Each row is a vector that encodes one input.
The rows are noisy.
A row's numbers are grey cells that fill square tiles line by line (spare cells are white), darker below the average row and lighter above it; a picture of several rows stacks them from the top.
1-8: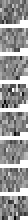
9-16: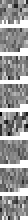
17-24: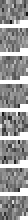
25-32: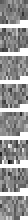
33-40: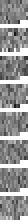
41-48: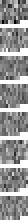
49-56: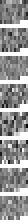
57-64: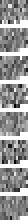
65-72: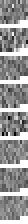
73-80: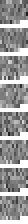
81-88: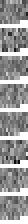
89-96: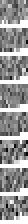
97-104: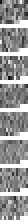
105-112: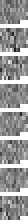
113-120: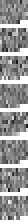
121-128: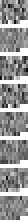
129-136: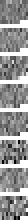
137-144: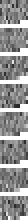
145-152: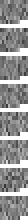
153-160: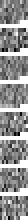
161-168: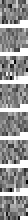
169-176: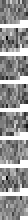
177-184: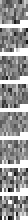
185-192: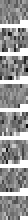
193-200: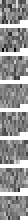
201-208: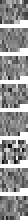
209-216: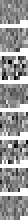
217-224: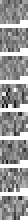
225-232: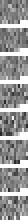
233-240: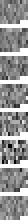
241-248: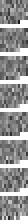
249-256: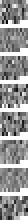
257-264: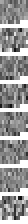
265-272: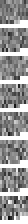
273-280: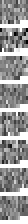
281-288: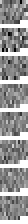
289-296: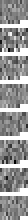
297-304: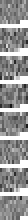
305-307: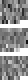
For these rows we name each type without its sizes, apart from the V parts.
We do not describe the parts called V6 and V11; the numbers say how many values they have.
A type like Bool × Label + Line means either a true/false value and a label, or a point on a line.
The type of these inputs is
Circle × V6 × V11 × V11 × V11 + List(Line).
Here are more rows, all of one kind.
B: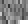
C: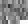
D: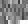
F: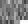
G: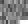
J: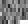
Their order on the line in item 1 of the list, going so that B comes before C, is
B, G, J, C, D, F.
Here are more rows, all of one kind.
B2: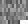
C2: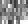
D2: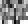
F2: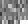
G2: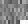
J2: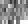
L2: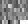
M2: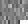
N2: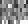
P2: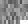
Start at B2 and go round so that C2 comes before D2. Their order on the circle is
B2, F2, L2, M2, N2, C2, J2, G2, P2, D2.
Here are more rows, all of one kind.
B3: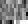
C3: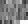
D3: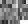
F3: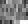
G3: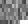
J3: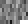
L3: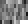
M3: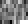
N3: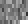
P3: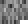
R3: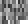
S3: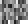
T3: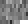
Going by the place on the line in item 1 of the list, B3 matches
D3, G3 and N3.
